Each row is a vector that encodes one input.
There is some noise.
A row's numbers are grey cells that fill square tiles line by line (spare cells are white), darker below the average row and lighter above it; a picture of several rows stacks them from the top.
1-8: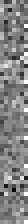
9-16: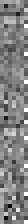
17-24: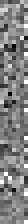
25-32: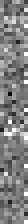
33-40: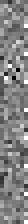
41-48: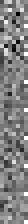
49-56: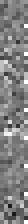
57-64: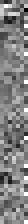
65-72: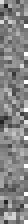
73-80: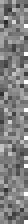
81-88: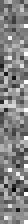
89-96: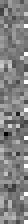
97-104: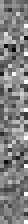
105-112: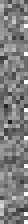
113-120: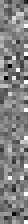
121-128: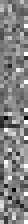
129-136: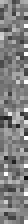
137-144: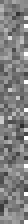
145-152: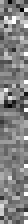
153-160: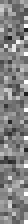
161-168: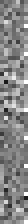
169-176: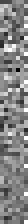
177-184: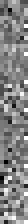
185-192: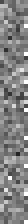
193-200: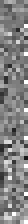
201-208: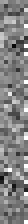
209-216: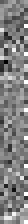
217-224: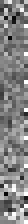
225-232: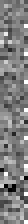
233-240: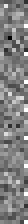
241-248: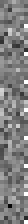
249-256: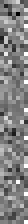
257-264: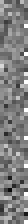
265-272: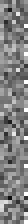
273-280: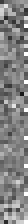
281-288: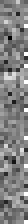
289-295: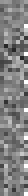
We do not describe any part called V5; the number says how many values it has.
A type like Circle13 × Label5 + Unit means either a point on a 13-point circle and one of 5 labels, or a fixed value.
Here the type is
List2(Bool × (Line4 + V5)).
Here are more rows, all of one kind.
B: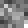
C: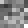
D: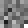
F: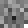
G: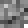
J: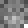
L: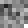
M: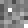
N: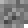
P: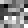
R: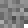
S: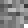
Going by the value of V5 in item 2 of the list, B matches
F and S.
